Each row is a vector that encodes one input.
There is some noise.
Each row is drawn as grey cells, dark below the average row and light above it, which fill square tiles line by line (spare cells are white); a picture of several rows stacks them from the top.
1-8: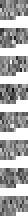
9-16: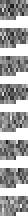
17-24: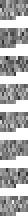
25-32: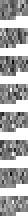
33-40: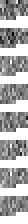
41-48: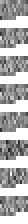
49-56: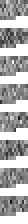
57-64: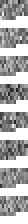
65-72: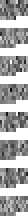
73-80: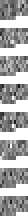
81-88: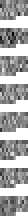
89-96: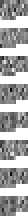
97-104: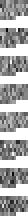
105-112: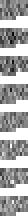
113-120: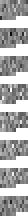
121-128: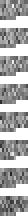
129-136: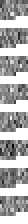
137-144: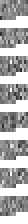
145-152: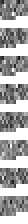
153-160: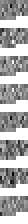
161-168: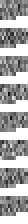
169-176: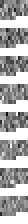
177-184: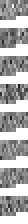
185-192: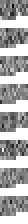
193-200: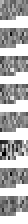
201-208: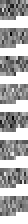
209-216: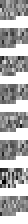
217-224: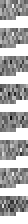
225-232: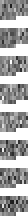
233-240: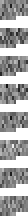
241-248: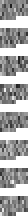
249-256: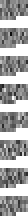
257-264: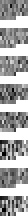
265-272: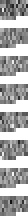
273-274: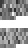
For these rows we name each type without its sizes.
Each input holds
a list of points on a line.
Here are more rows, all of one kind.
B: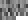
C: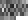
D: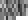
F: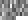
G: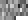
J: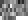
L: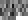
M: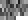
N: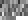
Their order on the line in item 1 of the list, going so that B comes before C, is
J, N, F, G, B, D, M, C, L.
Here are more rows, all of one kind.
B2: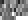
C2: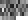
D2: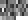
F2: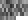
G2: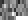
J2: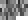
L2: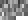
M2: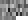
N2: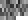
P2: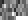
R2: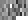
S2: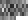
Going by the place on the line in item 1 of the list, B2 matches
G2 and P2.
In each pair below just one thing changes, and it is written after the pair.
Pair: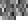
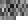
the place on the line in item 2 of the list
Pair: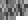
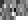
the place on the line in item 1 of the list
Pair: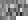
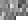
the place on the line in item 2 of the list
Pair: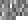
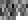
the place on the line in item 1 of the list
